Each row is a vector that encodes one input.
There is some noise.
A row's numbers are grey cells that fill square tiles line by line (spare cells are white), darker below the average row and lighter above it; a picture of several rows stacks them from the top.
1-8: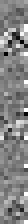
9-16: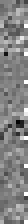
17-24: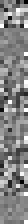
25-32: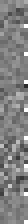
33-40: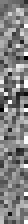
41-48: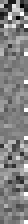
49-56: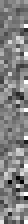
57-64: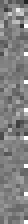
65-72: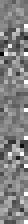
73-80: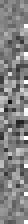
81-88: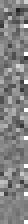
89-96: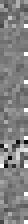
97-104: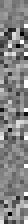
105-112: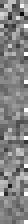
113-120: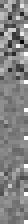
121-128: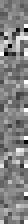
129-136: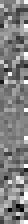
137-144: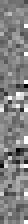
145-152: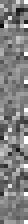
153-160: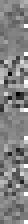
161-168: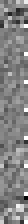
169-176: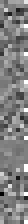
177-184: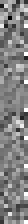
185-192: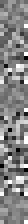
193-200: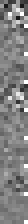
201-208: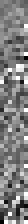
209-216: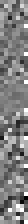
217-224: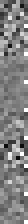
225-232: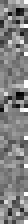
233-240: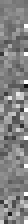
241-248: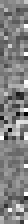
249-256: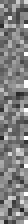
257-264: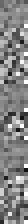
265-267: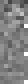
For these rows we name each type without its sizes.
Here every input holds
either a fixed value, or a label and four true/false values.
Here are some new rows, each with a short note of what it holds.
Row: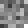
a fixed value
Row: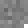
a label and four true/false values
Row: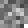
a label and four true/false values
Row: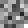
a label and four true/false values
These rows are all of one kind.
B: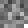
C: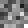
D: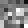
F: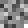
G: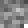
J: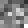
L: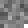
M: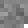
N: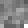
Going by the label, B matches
F, G and M.
